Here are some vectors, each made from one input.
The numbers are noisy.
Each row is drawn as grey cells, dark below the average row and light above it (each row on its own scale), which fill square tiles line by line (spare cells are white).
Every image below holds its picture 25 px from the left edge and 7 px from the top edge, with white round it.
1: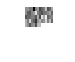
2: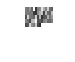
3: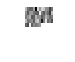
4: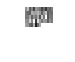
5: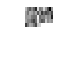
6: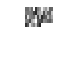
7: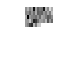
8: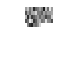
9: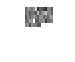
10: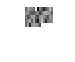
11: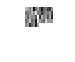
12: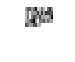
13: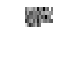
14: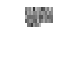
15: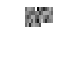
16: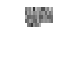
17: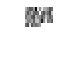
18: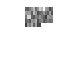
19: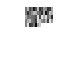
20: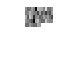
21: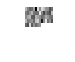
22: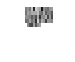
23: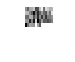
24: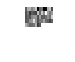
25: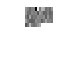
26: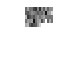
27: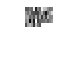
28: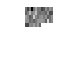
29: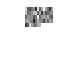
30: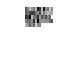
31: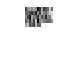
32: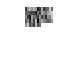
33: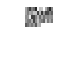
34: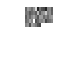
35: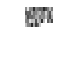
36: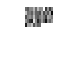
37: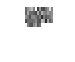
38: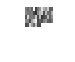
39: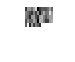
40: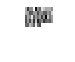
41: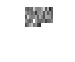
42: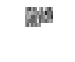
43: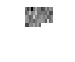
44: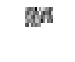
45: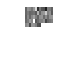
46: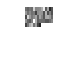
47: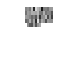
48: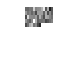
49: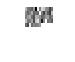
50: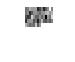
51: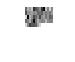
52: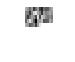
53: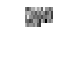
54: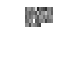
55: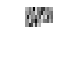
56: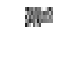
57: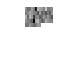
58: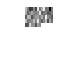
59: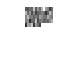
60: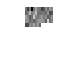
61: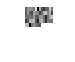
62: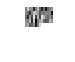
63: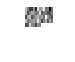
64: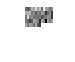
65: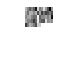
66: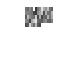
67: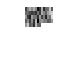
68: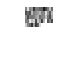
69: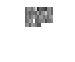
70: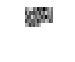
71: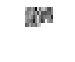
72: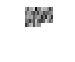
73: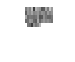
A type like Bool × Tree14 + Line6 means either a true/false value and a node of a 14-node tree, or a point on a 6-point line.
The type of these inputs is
Bool × Bool × Bool × Label10 + Unit.
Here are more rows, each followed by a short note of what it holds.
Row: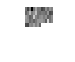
a fixed value
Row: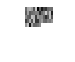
one of 10 labels and three true/false values
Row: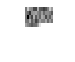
one of 10 labels and three true/false values
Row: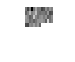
a fixed value
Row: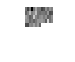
a fixed value
